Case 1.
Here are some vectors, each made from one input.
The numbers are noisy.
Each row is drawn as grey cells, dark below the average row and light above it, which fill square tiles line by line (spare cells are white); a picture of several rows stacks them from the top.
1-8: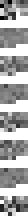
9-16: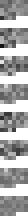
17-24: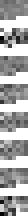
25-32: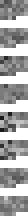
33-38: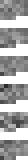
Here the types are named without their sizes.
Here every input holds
a point on a line.
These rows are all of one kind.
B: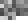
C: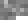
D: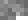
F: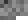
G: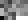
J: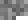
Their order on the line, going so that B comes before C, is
J, F, B, G, D, C.
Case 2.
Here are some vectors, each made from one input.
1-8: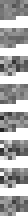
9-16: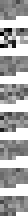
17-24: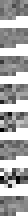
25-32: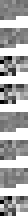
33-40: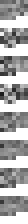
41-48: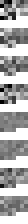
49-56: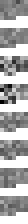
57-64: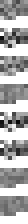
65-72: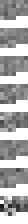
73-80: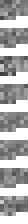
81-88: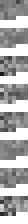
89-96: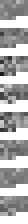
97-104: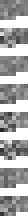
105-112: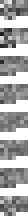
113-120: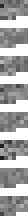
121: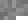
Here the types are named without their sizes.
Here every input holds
either a point on a circle, or a fixed value.
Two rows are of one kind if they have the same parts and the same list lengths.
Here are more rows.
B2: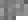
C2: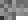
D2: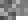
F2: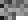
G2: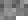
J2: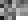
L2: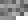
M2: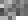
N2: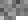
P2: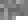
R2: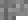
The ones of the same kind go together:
B2, C2, D2, F2, G2, J2, M2, N2, P2, R2
L2

